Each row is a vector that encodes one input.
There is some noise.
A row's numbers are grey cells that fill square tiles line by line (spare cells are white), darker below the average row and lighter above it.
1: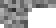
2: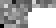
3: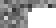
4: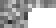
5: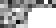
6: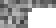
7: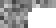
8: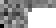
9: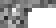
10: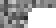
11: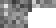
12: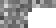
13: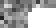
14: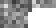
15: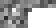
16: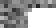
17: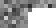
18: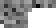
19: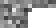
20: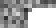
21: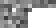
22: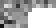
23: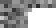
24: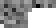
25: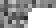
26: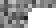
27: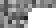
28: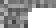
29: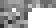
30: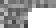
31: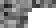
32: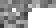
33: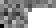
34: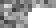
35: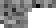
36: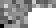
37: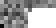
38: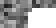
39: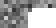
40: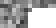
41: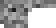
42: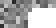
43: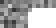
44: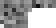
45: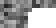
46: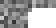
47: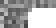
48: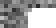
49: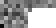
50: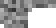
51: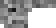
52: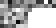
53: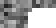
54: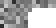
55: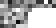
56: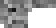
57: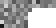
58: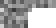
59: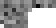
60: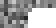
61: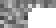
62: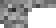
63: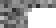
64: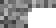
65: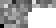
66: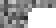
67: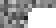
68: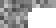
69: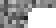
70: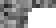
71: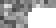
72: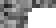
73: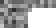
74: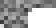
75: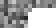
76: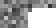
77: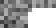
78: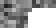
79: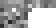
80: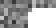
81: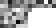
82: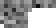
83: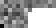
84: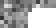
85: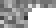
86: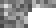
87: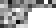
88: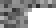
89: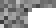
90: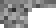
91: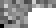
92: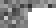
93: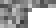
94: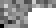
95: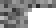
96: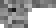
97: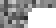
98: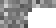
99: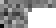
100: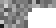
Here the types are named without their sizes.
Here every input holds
a list of points on a circle.
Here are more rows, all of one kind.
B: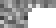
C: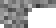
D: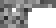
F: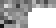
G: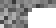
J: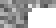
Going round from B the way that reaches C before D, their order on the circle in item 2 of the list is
B, J, C, G, D, F.
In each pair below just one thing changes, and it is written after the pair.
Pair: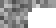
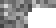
the place on the circle in item 2 of the list
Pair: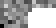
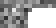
the place on the circle in item 1 of the list
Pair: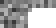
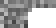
the place on the circle in item 2 of the list
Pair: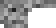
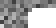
the place on the circle in item 2 of the list
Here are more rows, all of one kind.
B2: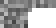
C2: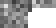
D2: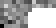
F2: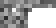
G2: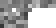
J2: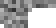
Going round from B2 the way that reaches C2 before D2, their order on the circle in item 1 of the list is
B2, C2, D2, G2, F2, J2.
